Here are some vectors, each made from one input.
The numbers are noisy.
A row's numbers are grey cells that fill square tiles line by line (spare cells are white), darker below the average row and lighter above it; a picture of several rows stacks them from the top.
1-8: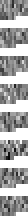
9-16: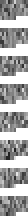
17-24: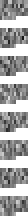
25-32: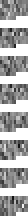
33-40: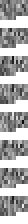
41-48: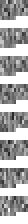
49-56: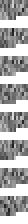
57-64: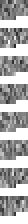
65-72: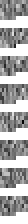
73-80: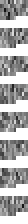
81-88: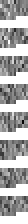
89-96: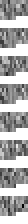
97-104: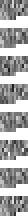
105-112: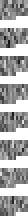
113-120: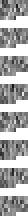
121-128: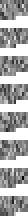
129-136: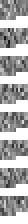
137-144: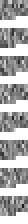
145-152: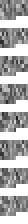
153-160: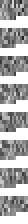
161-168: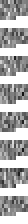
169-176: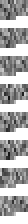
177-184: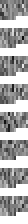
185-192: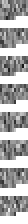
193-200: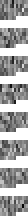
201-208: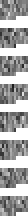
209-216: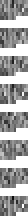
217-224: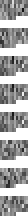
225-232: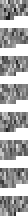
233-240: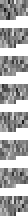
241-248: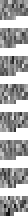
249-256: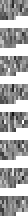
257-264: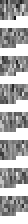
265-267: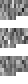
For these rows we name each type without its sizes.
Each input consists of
three true/false values.
